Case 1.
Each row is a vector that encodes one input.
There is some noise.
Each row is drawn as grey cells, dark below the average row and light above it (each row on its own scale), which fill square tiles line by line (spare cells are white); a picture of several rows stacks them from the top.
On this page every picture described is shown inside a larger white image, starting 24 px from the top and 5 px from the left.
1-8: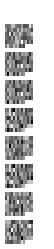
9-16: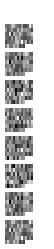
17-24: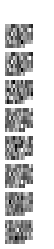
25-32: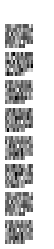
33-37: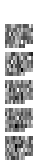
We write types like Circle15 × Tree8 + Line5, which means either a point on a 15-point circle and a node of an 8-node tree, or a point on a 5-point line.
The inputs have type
Tree7 + Unit.
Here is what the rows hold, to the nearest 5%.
About 20% of them hold a fixed value. The rest hold a node of a 7-node tree.
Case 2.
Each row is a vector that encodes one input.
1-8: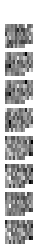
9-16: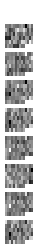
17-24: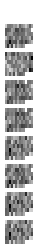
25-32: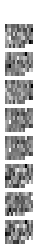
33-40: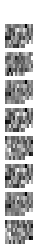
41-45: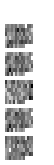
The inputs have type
Line8.
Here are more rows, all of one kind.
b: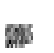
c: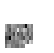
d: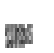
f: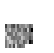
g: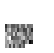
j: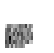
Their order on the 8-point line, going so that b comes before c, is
f, g, d, b, j, c.
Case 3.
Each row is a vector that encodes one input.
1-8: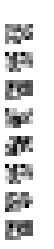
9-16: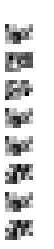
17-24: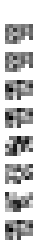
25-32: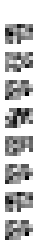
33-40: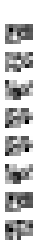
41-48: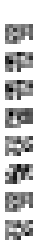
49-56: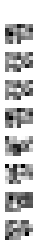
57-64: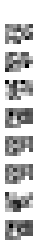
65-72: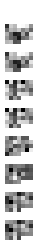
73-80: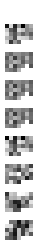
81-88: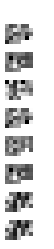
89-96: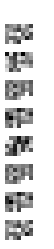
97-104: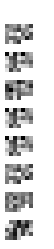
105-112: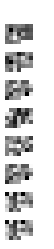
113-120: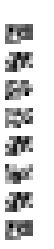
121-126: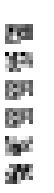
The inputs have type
Label8.
